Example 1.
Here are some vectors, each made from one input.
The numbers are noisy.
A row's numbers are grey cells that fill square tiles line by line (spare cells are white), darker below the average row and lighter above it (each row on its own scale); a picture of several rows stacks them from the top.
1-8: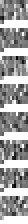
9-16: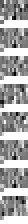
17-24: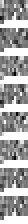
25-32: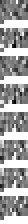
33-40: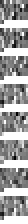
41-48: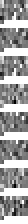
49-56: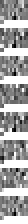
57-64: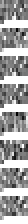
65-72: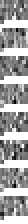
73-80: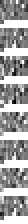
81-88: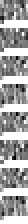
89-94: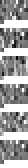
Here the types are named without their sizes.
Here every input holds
a point on a circle.
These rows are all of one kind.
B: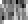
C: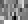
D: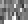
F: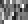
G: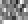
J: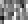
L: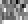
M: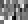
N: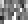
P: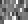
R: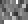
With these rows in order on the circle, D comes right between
N and P.
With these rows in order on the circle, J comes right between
B and N.
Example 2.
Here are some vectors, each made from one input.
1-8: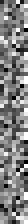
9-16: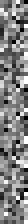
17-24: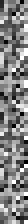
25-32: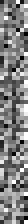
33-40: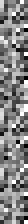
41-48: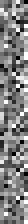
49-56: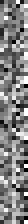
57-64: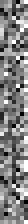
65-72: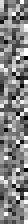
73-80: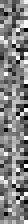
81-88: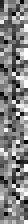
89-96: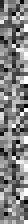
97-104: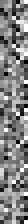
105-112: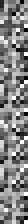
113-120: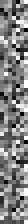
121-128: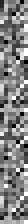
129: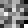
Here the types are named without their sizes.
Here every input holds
three true/false values.
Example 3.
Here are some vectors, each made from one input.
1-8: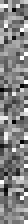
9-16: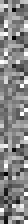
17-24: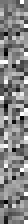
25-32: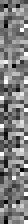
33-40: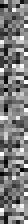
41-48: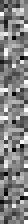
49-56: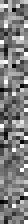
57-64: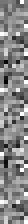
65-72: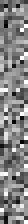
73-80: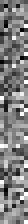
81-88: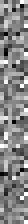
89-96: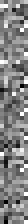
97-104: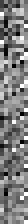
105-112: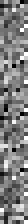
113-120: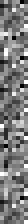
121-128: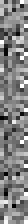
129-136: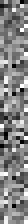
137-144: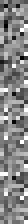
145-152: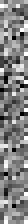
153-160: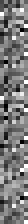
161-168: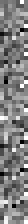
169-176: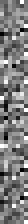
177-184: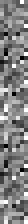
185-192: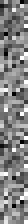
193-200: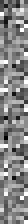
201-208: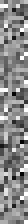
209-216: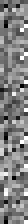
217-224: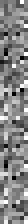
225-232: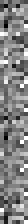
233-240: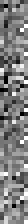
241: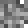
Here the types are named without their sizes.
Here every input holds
a point on a line.
